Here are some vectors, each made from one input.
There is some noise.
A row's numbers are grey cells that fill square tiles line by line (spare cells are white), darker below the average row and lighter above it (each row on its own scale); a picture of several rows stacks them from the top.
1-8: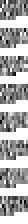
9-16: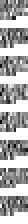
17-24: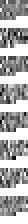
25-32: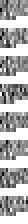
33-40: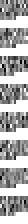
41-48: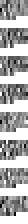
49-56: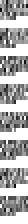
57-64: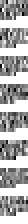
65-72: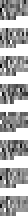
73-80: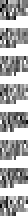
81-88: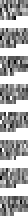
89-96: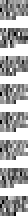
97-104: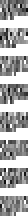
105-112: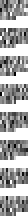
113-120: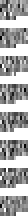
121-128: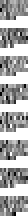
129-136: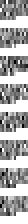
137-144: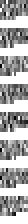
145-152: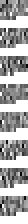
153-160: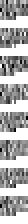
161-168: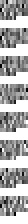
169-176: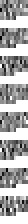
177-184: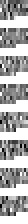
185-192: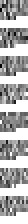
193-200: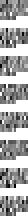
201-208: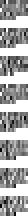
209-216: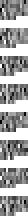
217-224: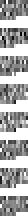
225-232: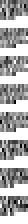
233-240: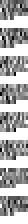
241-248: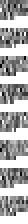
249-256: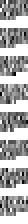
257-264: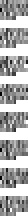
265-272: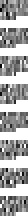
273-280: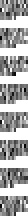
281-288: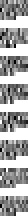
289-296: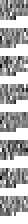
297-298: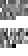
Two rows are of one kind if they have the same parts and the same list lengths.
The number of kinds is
3.
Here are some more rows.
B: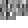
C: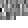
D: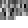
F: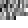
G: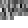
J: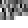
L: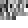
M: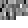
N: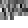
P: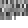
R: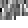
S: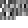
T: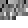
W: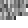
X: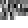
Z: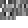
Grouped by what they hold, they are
B, P
C, F, L, M, R, T, W
D, G, J, N, S, X, Z

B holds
a point on each of two 8-point lines.
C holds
one of 12 labels and a point on an 8-point line.
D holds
a point on a 19-point line.
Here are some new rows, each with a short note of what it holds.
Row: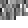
one of 12 labels and a point on an 8-point line
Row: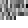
a point on each of two 8-point lines
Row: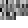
a point on each of two 8-point lines
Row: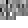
a point on each of two 8-point lines
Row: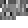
a point on a 19-point line
